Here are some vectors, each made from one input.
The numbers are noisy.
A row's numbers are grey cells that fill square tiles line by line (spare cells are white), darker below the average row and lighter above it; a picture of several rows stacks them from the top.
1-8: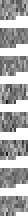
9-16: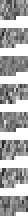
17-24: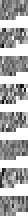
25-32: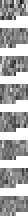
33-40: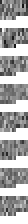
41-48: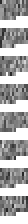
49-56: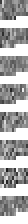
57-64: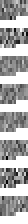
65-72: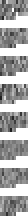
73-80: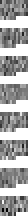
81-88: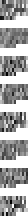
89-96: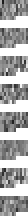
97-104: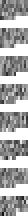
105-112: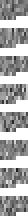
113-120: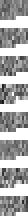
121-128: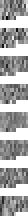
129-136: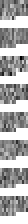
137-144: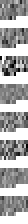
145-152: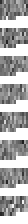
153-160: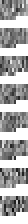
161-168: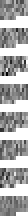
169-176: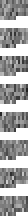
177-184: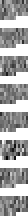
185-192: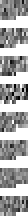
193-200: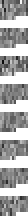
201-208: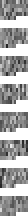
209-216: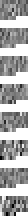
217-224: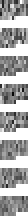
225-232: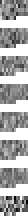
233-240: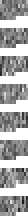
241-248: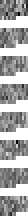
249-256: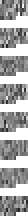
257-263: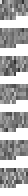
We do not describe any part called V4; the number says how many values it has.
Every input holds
a value of V4, together with a list of up to three points on a 6-point line.
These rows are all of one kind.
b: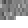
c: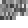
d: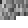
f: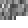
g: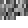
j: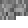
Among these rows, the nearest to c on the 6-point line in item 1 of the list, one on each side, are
b and g.
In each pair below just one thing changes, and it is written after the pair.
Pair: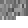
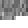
the place on the 6-point line in item 1 of the list
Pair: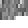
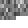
the value of V4
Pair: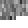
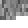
the place on the 6-point line in item 1 of the list
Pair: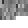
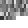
the place on the 6-point line in item 1 of the list
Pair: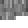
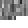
the value of V4
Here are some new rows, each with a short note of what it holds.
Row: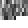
a value of V4, together with a list of two items
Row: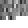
a value of V4, together with a list of two items
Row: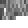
a value of V4, together with a list of three items
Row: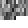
a value of V4, together with a list of one item
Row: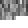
a value of V4, together with a list of two items
